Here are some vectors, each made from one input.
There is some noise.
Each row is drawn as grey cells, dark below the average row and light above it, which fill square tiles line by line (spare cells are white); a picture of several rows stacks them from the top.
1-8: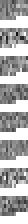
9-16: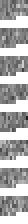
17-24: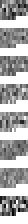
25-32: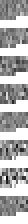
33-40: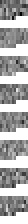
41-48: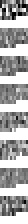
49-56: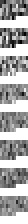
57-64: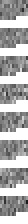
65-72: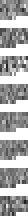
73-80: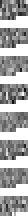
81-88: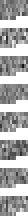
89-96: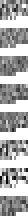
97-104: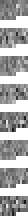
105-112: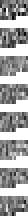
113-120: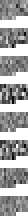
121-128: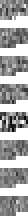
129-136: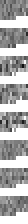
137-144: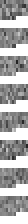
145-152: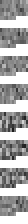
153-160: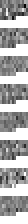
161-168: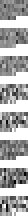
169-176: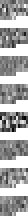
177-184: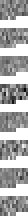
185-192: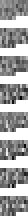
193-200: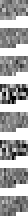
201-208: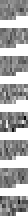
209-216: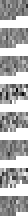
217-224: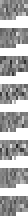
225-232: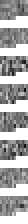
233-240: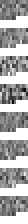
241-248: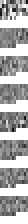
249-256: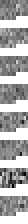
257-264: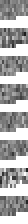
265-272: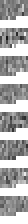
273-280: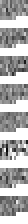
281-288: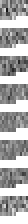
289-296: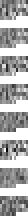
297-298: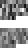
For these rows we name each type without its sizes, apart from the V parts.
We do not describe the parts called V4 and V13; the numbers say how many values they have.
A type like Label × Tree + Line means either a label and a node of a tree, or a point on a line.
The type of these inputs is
(Circle + Unit) × Label + V4 × V13.
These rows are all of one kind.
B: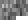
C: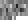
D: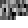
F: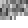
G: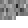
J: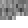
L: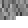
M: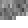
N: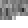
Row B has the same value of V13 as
C and G.
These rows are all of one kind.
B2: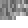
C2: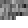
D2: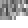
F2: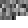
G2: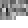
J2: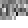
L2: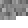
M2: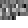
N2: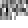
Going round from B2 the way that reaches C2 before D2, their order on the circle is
B2, G2, J2, C2, L2, M2, N2, F2, D2.
